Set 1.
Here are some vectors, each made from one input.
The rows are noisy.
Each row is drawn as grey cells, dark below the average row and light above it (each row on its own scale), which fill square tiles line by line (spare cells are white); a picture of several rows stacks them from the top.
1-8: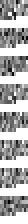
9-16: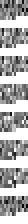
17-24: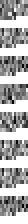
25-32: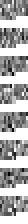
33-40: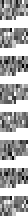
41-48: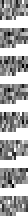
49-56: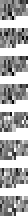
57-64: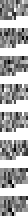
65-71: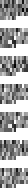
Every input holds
a point on a 9-point line.
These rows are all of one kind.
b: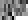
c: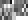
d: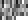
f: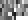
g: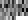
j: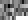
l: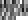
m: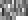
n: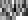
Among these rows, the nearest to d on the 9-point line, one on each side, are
c and f.
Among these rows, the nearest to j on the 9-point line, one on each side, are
b and g.
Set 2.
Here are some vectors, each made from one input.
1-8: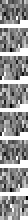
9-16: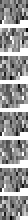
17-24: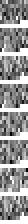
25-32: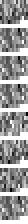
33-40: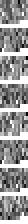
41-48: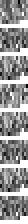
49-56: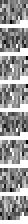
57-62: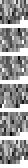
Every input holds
one of 6 labels.
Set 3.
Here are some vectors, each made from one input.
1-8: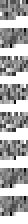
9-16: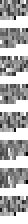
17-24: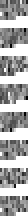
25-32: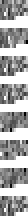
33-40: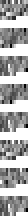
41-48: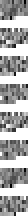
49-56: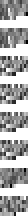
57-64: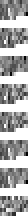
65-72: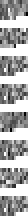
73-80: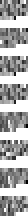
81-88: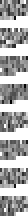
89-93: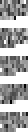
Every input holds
one of 6 labels.
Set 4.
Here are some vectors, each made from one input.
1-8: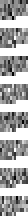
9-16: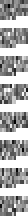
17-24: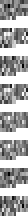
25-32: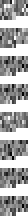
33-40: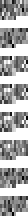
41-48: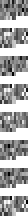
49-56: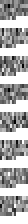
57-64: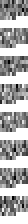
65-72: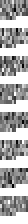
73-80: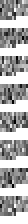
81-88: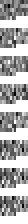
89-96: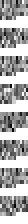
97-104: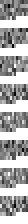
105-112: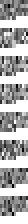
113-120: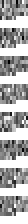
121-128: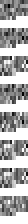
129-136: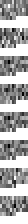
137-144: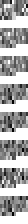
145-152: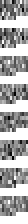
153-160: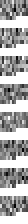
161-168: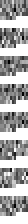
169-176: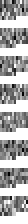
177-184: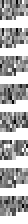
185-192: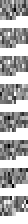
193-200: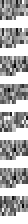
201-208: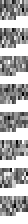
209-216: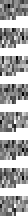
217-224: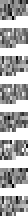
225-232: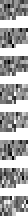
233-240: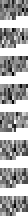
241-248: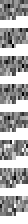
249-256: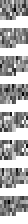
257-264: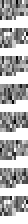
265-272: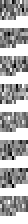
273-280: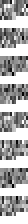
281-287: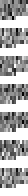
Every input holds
a point on a 9-point line.
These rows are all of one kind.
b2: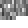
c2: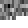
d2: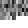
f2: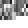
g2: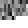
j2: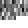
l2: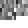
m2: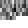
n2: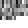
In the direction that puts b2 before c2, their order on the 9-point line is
m2, b2, f2, n2, l2, j2, d2, c2, g2.
